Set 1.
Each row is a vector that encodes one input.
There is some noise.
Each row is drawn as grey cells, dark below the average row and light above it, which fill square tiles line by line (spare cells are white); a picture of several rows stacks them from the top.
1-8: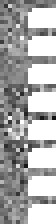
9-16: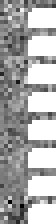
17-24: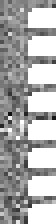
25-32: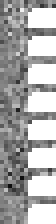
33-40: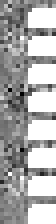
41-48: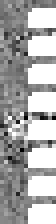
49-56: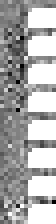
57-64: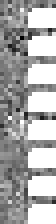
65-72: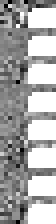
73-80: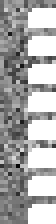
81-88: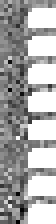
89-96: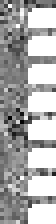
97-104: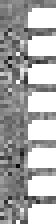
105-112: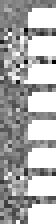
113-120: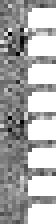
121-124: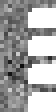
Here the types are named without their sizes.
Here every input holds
a point on a line and four true/false values.
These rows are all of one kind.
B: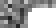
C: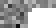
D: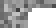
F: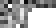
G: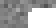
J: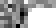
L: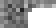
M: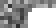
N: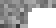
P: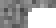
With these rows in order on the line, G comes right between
F and J.
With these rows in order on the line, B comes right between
M and P.
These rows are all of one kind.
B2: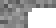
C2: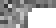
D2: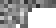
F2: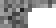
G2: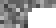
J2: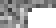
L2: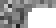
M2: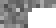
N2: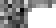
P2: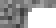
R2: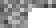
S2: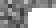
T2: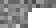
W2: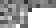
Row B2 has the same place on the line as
C2, G2, M2 and R2.
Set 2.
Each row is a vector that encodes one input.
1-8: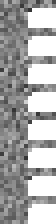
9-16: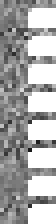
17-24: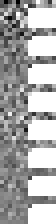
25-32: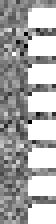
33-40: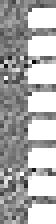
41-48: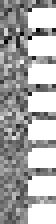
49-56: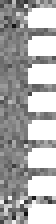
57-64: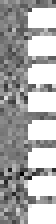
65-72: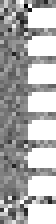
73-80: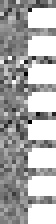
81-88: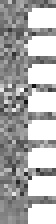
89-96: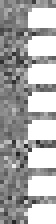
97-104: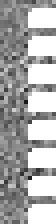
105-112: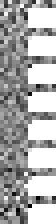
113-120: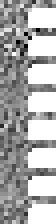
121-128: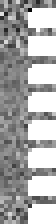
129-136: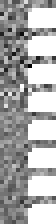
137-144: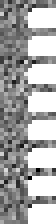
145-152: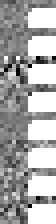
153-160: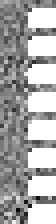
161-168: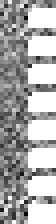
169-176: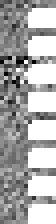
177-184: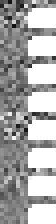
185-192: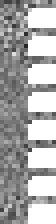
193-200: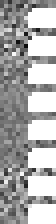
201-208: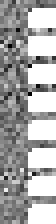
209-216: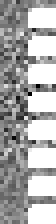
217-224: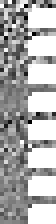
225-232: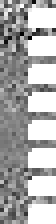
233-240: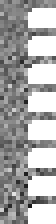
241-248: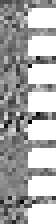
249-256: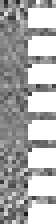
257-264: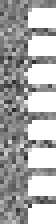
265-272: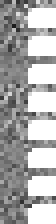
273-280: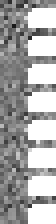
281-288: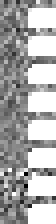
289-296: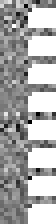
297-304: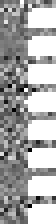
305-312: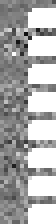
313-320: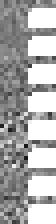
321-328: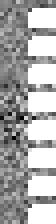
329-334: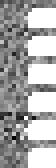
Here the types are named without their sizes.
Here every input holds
a list of points on a line.
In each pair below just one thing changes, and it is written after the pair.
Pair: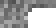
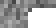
the place on the line in item 2 of the list
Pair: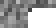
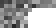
the place on the line in item 2 of the list
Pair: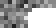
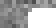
the place on the line in item 1 of the list
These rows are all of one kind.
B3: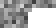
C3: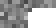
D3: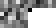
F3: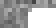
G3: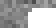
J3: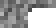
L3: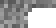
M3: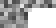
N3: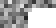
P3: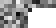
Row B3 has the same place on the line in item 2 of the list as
F3, J3 and M3.
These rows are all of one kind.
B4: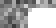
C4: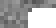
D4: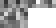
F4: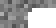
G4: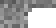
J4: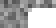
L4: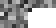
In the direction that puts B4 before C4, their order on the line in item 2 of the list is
L4, J4, F4, B4, D4, G4, C4.
